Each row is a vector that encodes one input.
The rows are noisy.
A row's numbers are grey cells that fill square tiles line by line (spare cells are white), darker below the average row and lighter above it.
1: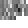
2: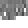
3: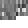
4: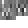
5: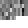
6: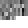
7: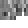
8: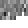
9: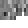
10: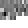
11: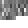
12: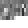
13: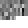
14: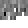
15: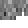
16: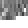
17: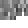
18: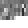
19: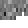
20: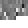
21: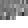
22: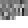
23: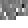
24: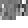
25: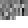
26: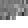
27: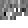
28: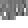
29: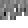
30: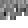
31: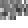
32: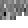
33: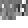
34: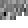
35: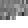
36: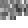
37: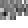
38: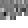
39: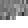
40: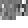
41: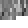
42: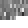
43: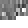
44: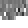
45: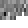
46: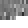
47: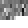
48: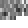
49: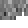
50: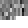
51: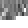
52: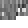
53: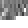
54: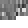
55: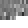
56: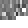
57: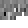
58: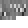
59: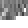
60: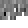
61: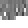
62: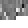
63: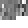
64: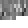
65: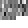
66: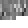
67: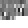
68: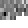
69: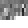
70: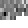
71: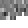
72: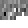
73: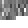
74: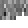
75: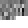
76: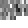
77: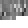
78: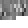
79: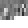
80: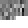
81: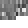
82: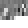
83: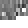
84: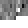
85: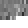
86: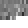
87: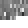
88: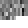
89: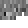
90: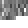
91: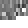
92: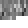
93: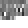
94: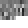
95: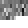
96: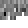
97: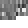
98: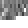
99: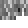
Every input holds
either a point on an 11-point circle, or a fixed value, or three true/false values.
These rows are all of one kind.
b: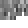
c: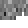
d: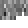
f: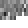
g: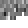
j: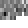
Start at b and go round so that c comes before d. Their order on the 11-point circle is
b, c, d, f, j, g.
